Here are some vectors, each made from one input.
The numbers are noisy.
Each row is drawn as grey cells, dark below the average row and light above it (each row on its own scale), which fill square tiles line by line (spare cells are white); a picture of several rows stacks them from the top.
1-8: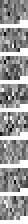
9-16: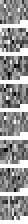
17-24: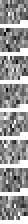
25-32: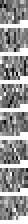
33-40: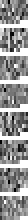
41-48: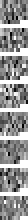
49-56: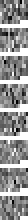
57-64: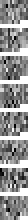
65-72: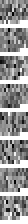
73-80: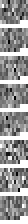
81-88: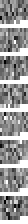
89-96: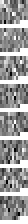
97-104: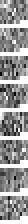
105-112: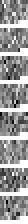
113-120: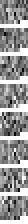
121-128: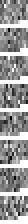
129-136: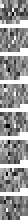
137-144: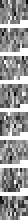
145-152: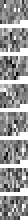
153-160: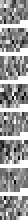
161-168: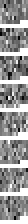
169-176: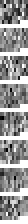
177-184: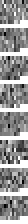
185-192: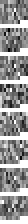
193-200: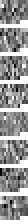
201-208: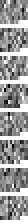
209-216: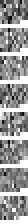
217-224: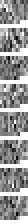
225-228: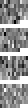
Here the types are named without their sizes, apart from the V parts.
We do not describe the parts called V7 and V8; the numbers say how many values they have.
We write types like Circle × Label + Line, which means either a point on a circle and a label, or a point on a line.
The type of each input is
Bool × (Tree + V7) × V8.
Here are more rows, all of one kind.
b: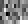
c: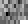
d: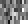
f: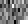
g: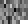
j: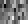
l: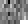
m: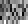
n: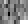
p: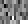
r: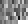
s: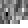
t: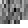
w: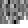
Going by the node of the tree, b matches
c, r and s.
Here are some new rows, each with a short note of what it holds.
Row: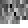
a true/false value, a value of V7 and a value of V8
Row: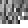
a true/false value, a value of V7 and a value of V8
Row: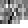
a node of a tree, a true/false value and a value of V8
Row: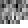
a node of a tree, a true/false value and a value of V8
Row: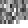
a true/false value, a value of V7 and a value of V8
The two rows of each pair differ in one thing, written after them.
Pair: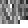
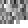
the value of V8
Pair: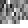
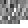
the true/false value
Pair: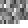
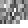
the value of V7
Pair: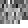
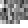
the value of V8
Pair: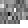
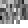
the value of V8
